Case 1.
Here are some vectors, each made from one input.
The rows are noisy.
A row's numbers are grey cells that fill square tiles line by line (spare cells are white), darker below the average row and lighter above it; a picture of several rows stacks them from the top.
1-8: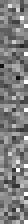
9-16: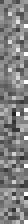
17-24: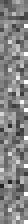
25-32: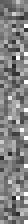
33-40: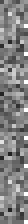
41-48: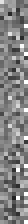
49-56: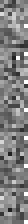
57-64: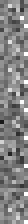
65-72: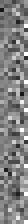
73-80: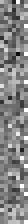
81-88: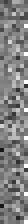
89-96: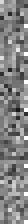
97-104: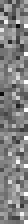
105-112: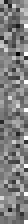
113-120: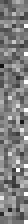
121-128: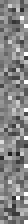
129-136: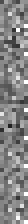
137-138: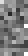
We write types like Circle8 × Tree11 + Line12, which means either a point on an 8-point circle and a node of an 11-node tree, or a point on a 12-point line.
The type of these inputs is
Label10.
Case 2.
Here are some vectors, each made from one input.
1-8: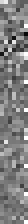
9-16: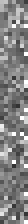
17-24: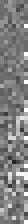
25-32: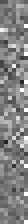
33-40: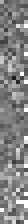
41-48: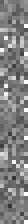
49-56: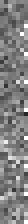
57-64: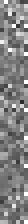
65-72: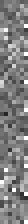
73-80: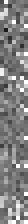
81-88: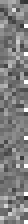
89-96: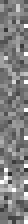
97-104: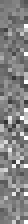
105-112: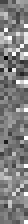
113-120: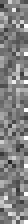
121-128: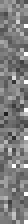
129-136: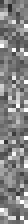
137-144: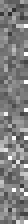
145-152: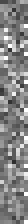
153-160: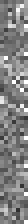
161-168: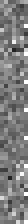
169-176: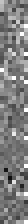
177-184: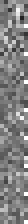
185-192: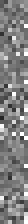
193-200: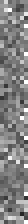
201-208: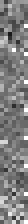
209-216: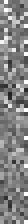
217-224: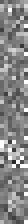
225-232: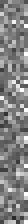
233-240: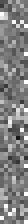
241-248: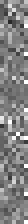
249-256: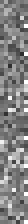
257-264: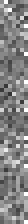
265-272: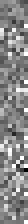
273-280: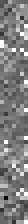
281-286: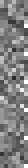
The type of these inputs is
Line4.
